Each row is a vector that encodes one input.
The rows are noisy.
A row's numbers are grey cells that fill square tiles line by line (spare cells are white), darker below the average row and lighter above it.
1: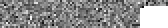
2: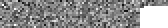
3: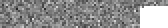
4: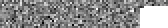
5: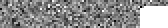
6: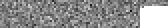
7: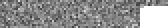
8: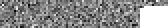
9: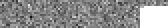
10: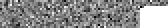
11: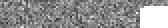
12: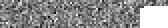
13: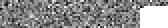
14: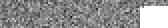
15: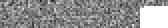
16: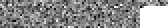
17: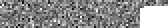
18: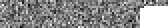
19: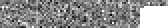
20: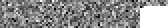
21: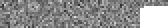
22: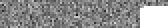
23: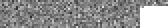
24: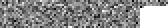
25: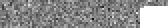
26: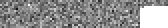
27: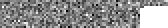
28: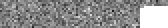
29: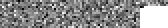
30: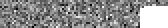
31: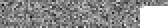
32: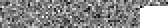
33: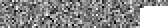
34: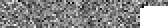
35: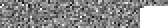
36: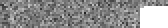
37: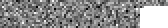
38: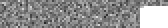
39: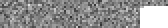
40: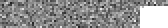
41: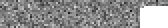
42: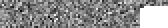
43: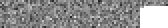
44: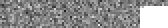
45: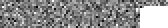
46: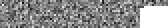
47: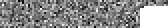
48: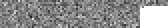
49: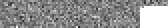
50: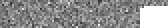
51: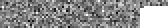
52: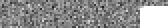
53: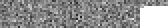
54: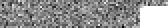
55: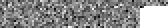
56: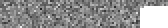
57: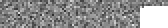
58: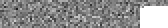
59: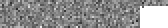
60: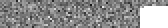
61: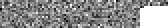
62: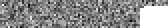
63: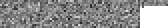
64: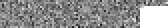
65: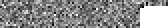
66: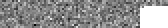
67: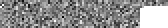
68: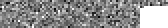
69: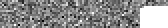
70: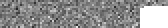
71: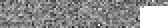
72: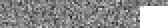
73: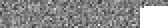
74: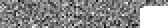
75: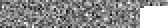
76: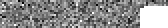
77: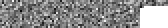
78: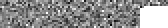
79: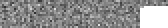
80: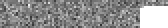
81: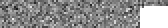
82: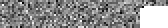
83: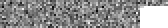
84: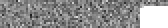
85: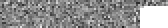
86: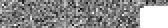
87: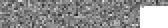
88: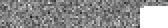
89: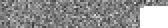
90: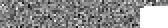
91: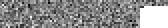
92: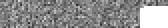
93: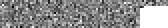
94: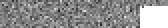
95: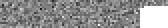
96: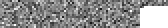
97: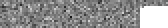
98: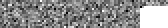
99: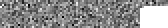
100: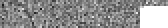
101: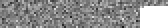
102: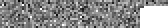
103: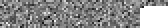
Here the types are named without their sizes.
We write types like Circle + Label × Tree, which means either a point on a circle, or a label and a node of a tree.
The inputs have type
Bool × Bool × Bool + Circle + Line.
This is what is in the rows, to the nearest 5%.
About 30% of them hold a point on a circle. About 20% of them hold a point on a line. The rest hold three true/false values.
